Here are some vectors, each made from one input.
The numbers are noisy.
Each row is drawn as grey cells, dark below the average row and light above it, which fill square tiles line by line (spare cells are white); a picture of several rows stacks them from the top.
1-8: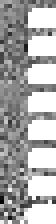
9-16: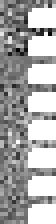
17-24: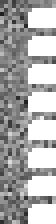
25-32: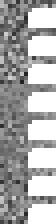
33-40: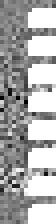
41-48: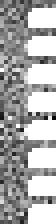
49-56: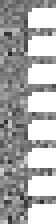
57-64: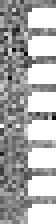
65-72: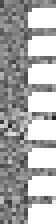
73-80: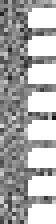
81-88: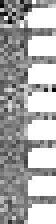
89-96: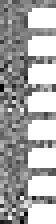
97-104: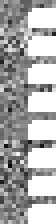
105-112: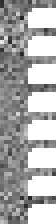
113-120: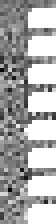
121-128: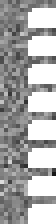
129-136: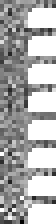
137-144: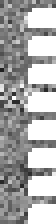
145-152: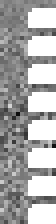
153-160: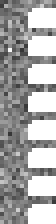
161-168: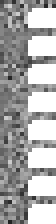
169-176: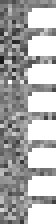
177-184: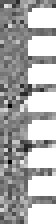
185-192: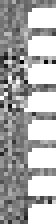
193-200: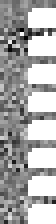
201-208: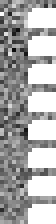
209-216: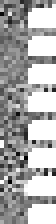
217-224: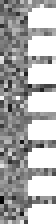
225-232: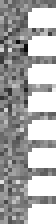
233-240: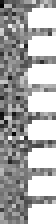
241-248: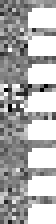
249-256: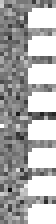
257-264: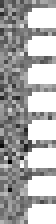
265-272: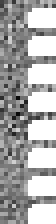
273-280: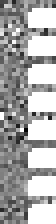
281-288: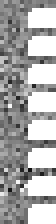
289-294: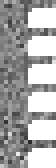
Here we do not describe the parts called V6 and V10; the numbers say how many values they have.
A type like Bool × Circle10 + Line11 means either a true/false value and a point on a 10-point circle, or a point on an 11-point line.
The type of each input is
Bool × (Line8 + V10) × V6 + Line9.
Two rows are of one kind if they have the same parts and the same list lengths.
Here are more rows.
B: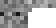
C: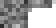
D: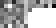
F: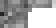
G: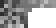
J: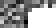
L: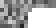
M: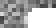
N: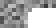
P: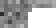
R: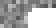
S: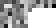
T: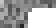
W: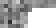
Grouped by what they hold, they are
B, F, J, M, N, R, W
C, L, S, T
D, G, P

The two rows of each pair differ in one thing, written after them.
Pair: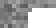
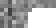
the value of V6
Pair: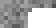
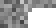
the value of V6
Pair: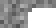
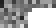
the true/false value
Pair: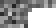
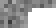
the value of V6
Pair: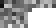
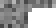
the place on the 8-point line
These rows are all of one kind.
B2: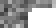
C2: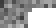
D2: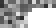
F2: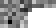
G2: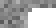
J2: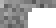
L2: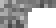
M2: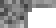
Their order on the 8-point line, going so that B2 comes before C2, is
G2, D2, J2, B2, F2, C2, M2, L2.
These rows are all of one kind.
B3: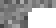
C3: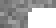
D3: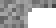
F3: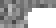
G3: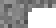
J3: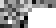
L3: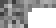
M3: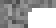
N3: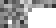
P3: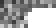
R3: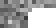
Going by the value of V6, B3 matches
M3 and N3.
